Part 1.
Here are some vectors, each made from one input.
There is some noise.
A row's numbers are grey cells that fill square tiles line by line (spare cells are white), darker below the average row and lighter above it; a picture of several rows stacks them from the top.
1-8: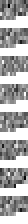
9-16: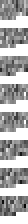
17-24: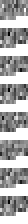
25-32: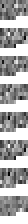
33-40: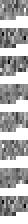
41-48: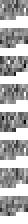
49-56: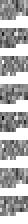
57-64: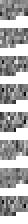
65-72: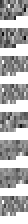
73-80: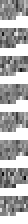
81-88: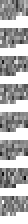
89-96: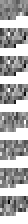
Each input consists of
a point on an 11-point line.
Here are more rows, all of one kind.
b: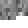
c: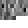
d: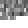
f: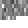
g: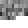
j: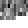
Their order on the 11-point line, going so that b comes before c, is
j, d, f, b, g, c.
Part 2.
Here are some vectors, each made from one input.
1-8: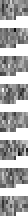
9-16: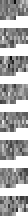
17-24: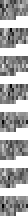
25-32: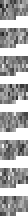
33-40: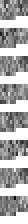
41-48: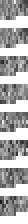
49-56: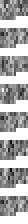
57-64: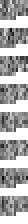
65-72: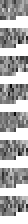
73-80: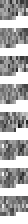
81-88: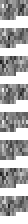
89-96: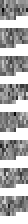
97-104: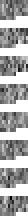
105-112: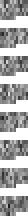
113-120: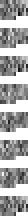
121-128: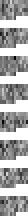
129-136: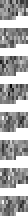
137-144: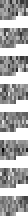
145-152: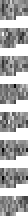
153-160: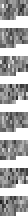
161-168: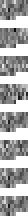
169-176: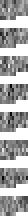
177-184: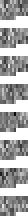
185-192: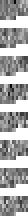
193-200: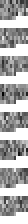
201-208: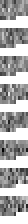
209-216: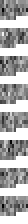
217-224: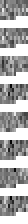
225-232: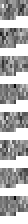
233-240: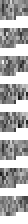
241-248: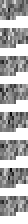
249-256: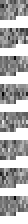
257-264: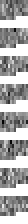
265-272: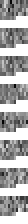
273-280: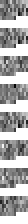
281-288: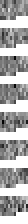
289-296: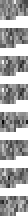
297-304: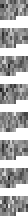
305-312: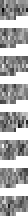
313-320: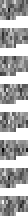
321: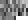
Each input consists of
four true/false values.
